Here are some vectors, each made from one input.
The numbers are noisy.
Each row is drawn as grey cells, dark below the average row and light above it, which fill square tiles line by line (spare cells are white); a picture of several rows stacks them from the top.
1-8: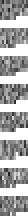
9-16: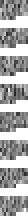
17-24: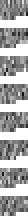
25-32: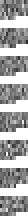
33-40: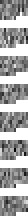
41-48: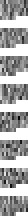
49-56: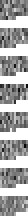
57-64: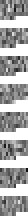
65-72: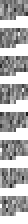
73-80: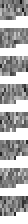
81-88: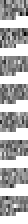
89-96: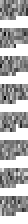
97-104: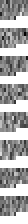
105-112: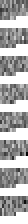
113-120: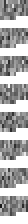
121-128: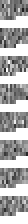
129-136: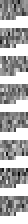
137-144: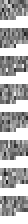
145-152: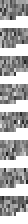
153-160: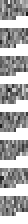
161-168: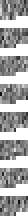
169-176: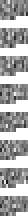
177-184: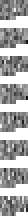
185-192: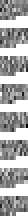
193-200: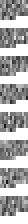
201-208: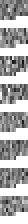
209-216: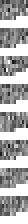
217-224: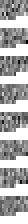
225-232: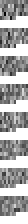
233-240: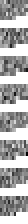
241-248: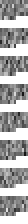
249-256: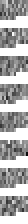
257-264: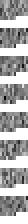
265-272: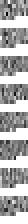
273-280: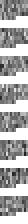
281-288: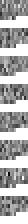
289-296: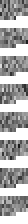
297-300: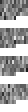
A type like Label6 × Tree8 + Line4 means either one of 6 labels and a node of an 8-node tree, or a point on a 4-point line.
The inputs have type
(Circle8 + Line7) × (Label10 + Line11).
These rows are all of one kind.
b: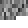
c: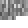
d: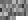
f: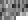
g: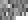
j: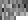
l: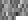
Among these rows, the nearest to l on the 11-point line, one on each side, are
c and d.
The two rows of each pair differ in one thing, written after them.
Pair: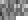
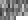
the place on the 11-point line
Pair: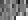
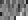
the place on the 7-point line
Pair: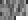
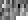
the place on the 11-point line
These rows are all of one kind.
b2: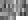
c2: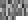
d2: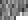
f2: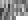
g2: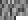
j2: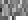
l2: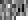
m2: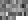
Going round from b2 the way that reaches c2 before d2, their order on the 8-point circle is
b2, c2, f2, j2, g2, d2, l2, m2.
